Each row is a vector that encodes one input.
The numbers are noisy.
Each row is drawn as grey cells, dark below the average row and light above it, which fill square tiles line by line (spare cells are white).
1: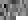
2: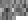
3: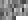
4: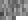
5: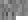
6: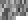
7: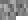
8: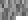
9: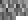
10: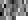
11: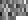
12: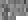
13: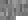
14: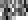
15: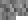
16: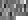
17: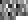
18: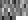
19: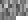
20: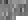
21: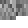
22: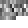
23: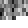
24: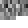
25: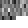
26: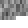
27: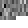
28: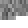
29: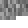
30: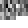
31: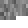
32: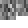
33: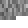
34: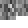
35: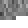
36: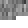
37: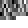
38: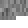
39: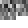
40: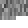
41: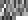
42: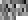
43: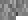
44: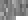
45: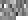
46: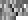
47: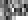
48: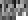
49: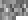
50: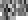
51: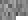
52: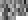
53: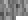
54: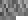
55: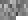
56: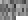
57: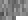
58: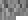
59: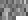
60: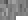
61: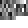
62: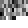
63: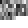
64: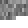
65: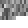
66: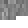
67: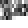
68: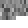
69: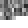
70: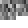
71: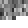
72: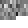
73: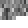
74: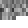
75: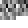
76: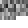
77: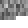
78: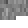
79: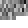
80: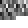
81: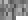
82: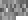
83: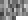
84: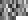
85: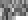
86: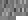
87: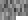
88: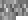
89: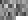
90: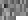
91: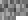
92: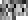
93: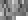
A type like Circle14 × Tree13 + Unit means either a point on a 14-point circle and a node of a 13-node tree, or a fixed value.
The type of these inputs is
List2(Bool × Line4 × Line5).
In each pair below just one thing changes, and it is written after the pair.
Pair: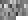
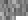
the true/false value in item 2 of the list
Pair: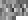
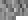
the place on the 5-point line in item 1 of the list
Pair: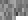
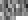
the true/false value in item 2 of the list
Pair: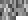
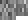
the place on the 5-point line in item 1 of the list
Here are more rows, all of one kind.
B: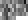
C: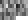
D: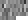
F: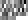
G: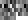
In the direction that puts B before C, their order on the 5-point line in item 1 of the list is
B, D, G, F, C.
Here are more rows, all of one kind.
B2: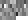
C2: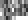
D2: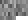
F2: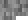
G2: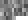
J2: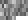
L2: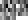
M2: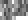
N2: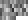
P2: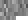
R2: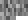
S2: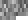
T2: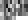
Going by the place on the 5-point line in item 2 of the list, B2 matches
C2, M2, N2 and S2.
